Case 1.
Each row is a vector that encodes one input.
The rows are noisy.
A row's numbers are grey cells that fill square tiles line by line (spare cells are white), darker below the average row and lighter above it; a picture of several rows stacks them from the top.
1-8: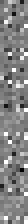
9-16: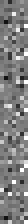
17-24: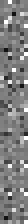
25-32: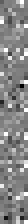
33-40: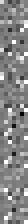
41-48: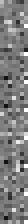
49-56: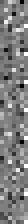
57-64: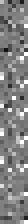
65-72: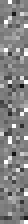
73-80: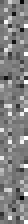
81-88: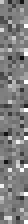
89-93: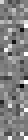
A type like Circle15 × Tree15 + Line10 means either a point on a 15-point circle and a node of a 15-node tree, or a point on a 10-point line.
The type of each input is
Bool × Bool × Bool × Bool.
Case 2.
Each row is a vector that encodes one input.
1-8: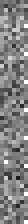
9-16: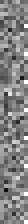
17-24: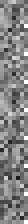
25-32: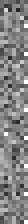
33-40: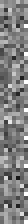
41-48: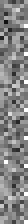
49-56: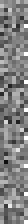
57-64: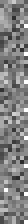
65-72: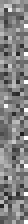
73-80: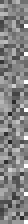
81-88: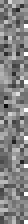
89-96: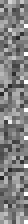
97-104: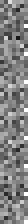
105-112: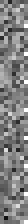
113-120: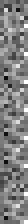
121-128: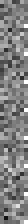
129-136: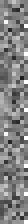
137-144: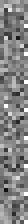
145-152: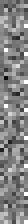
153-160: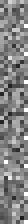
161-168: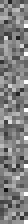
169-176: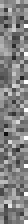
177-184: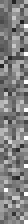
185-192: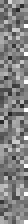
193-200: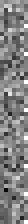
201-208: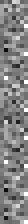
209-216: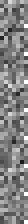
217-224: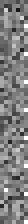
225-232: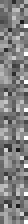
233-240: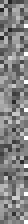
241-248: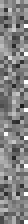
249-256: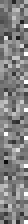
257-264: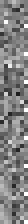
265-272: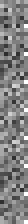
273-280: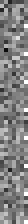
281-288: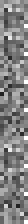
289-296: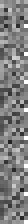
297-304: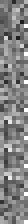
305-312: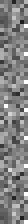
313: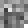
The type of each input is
Bool × Bool × Bool × Bool.
